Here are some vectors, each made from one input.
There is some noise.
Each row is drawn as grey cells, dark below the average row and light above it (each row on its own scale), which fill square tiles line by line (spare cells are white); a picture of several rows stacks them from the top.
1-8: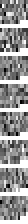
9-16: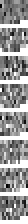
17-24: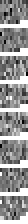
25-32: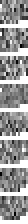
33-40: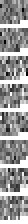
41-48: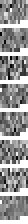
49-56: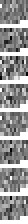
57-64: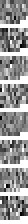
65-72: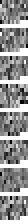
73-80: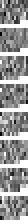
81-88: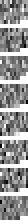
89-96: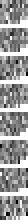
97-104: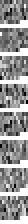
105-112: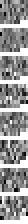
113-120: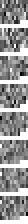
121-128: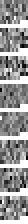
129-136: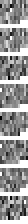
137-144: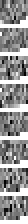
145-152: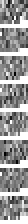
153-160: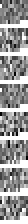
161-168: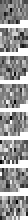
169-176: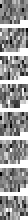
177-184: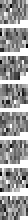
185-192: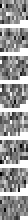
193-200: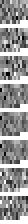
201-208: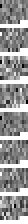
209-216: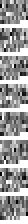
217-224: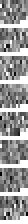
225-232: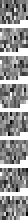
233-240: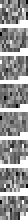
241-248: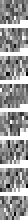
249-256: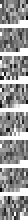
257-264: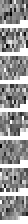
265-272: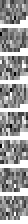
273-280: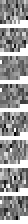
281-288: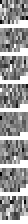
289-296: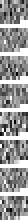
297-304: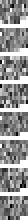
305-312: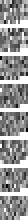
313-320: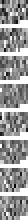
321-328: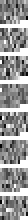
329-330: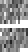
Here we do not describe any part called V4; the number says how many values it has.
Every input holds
a list of up to two items, each a true/false value and a value of V4.
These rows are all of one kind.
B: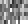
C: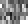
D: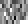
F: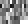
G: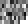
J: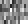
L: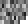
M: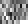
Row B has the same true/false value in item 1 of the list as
F and J.
